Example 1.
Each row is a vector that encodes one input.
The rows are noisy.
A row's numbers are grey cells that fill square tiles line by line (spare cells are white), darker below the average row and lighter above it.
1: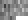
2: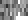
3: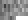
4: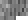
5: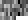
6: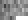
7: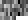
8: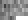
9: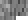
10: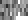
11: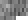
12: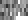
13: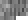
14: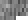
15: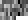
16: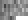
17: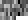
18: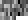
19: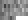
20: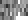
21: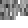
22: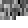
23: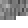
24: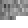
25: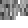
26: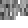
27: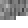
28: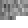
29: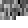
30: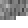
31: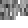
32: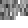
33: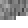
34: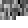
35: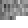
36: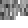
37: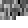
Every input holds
a point on a 4-point line.
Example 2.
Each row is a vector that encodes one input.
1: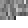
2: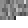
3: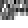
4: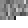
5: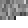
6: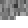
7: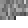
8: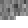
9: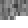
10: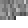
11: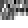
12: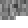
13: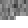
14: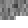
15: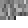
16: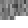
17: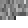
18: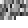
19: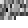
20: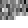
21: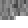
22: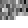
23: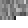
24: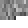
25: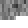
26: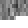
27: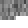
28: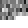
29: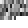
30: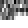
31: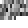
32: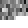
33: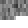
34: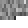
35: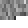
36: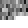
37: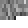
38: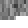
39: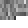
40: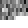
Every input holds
a point on a 5-point line.
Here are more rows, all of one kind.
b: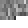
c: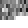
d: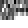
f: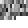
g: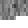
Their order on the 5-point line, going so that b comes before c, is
f, b, g, c, d.
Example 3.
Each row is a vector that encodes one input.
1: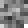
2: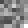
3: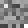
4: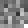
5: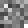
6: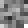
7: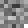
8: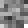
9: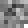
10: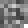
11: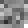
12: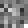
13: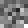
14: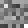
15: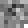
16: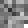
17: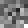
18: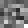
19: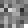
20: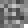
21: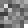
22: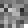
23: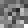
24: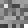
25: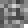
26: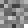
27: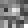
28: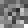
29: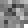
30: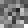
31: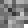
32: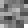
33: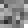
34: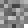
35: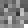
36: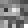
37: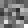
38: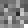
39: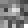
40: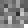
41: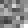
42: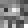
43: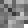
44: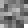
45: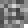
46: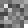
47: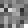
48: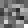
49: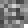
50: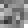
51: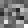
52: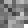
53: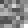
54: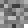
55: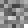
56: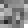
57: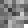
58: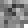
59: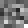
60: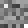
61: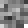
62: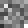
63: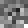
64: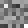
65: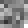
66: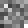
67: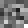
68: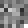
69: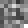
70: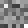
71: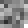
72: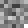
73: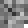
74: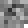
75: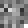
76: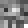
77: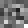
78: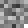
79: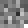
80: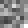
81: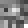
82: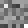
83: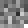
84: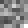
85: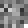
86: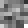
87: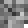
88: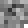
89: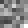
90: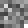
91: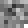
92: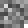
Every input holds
a point on a 14-point circle.
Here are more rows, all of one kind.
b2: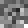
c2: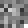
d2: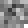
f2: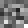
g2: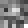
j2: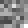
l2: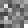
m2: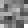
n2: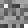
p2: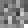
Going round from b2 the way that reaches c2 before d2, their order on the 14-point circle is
b2, f2, j2, m2, g2, c2, l2, n2, d2, p2.
